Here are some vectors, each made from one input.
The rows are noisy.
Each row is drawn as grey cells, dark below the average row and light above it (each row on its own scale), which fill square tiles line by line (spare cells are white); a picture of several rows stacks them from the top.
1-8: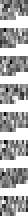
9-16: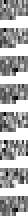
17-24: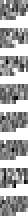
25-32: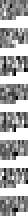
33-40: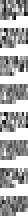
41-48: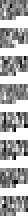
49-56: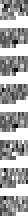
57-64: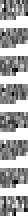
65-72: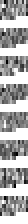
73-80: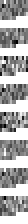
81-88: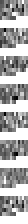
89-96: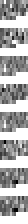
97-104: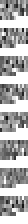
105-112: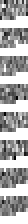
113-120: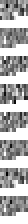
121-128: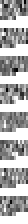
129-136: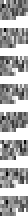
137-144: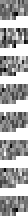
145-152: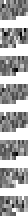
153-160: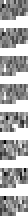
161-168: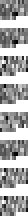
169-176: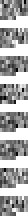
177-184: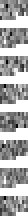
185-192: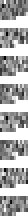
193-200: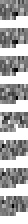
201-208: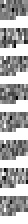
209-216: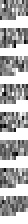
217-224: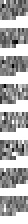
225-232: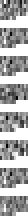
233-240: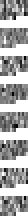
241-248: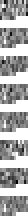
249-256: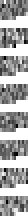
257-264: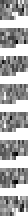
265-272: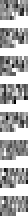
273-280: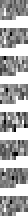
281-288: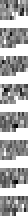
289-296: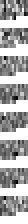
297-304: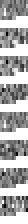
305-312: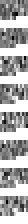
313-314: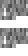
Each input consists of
a true/false value, together with either a point on an 11-point circle, or a fixed value.
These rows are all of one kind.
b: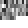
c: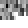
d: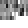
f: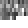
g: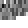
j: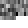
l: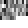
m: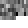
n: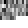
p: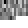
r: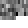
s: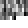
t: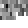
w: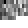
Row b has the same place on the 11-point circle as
c, l and n.
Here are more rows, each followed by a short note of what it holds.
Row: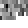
a point on an 11-point circle and a true/false value
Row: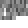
a true/false value
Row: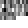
a point on an 11-point circle and a true/false value
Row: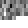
a true/false value
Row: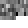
a point on an 11-point circle and a true/false value
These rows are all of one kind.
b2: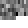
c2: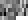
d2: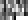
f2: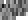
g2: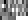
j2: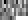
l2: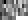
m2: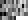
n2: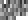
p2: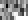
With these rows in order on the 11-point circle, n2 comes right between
d2 and f2.
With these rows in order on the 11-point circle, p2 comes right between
g2 and j2.
